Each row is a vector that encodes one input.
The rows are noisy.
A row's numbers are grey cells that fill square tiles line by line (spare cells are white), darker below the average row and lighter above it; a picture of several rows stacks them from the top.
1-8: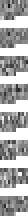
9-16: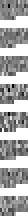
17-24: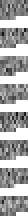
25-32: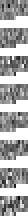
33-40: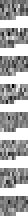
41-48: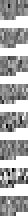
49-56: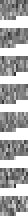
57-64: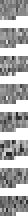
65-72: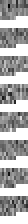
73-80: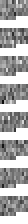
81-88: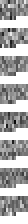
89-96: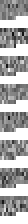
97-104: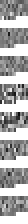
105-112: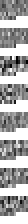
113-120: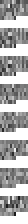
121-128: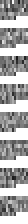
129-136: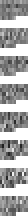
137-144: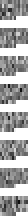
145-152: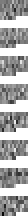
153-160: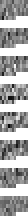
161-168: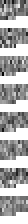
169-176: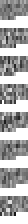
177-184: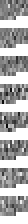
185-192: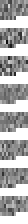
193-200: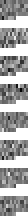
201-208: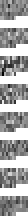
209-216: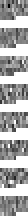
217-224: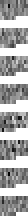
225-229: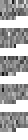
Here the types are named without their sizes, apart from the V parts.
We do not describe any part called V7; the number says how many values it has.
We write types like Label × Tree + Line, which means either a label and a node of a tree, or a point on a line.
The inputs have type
List(Line + V7) × Tree.
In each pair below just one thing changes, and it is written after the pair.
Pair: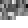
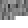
the node of the tree
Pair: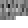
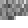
the place on the line in item 1 of the list
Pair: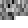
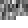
the place on the line in item 1 of the list
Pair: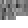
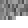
the place on the line in item 1 of the list
